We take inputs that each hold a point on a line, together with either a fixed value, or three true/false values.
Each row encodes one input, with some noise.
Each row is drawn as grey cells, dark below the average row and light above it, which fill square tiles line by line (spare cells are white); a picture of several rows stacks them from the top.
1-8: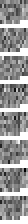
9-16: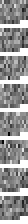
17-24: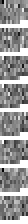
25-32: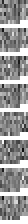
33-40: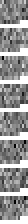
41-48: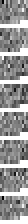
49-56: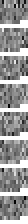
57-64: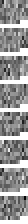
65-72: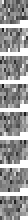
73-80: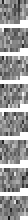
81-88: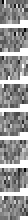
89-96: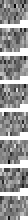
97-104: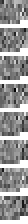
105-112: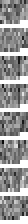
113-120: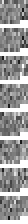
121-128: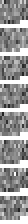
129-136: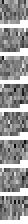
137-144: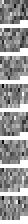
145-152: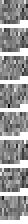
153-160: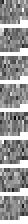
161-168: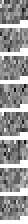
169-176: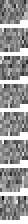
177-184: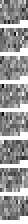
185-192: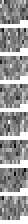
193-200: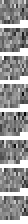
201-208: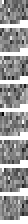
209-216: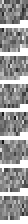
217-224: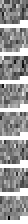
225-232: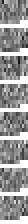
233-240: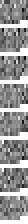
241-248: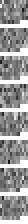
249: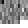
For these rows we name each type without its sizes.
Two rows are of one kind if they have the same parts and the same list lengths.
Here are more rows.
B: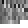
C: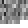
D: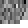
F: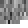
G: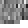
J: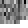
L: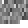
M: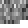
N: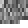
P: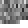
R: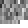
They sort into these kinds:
B, C, D, F, J, R
G, L, M, N, P

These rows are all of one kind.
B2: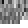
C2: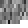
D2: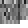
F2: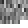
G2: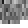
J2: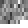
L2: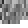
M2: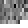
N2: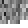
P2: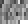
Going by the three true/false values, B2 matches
D2, G2, L2 and N2.
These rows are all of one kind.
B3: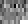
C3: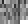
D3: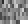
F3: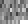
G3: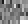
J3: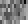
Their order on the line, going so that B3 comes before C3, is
B3, D3, G3, F3, C3, J3.
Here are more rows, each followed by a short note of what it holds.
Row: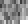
a point on a line and three true/false values
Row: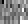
a point on a line and three true/false values
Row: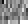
a point on a line and three true/false values
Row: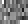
a point on a line
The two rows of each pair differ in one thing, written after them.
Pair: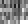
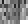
one of the three true/false values
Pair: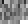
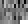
the place on the line
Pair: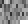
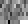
the place on the line
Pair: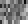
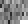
the place on the line
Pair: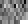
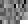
one of the three true/false values
